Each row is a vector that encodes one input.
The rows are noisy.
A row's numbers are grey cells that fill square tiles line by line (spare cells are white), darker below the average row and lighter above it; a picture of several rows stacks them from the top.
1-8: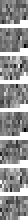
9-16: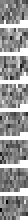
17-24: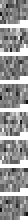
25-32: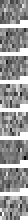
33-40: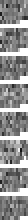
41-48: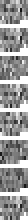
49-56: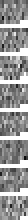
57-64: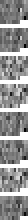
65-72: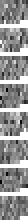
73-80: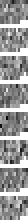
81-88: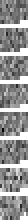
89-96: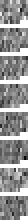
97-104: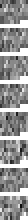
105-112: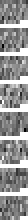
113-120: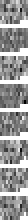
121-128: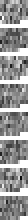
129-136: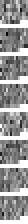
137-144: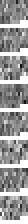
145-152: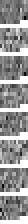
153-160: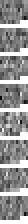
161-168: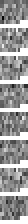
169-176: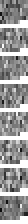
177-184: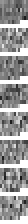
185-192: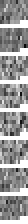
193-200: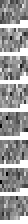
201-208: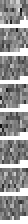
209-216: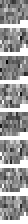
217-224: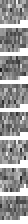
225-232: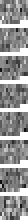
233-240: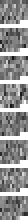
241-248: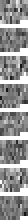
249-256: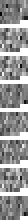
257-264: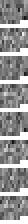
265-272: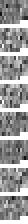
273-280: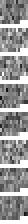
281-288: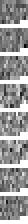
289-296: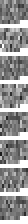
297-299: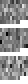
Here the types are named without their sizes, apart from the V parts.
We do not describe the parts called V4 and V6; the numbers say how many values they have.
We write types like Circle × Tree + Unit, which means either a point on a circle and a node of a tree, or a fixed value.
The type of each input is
Bool × (Line + V6) + (Circle + V4) × Tree.
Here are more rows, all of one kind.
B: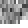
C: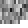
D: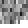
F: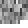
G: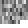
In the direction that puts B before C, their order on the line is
G, D, B, F, C.
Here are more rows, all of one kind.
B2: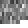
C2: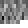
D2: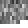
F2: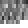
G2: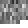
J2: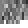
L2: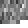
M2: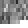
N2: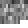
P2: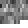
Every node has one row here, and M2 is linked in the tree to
C2.
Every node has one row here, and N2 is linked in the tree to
D2.
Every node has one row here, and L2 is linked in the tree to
B2, C2 and P2.
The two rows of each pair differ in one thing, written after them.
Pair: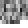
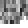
the true/false value
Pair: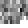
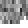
the value of V6
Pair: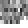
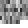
the true/false value
